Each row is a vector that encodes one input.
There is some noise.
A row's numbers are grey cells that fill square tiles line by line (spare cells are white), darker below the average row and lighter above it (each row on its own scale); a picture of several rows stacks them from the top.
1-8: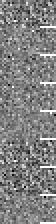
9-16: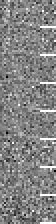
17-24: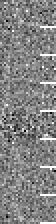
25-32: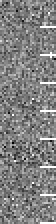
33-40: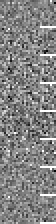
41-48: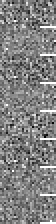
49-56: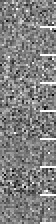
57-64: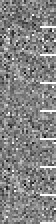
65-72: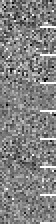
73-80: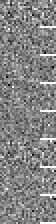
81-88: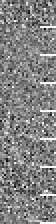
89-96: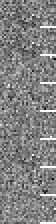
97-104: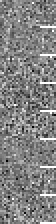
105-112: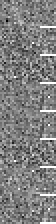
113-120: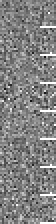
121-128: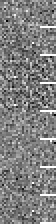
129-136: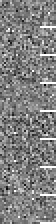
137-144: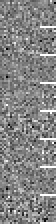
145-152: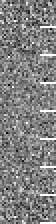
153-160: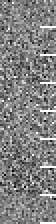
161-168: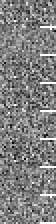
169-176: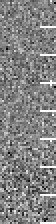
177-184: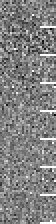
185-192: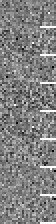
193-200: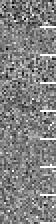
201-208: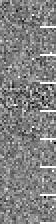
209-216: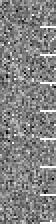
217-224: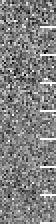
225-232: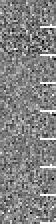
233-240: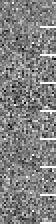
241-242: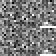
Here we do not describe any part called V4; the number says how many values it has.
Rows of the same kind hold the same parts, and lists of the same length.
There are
2 kinds of row.
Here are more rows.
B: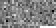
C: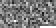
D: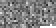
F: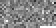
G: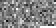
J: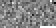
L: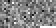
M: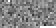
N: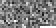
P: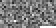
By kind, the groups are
B, F, G, J, L, M
C, D, N, P

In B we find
a point on a 19-point circle and a value of V4.
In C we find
a point on a 14-point line.
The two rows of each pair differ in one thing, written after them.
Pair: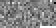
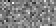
the value of V4
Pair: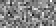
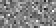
the value of V4
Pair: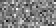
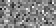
the value of V4
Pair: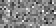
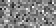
the place on the 19-point circle
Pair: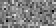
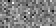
the place on the 19-point circle
